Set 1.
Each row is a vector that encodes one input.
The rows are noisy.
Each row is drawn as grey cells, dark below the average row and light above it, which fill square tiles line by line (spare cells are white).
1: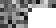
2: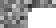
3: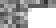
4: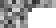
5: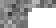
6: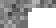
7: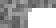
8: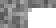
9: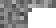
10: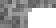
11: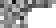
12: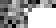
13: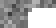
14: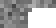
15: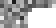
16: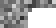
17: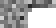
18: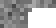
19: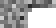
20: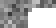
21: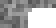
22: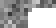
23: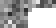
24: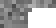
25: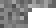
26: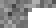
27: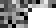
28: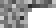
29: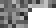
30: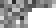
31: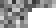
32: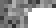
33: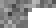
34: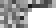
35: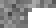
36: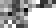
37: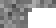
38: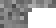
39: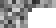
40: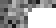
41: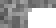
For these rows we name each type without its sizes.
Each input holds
a point on a line.
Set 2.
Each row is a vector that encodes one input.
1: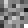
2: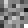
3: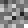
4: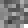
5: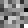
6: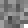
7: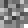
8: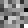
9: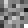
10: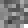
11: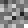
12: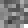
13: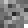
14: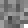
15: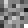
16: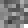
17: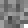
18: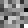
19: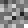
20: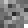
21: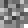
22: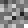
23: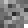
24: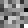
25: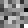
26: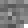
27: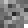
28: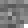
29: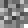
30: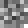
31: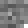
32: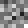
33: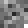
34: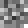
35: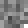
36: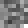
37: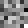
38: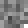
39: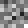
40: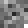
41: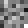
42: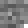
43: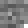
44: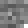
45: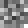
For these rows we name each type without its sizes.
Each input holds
a point on a line.
